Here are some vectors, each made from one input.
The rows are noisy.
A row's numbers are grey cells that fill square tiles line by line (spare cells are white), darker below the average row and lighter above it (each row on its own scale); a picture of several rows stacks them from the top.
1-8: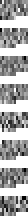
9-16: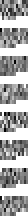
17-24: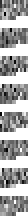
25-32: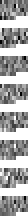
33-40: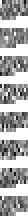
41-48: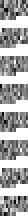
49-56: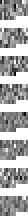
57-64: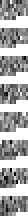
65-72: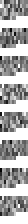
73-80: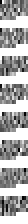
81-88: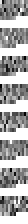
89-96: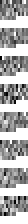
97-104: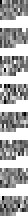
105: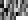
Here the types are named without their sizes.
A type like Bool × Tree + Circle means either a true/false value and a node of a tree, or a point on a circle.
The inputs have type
Bool × Bool × Bool × Label × Label.
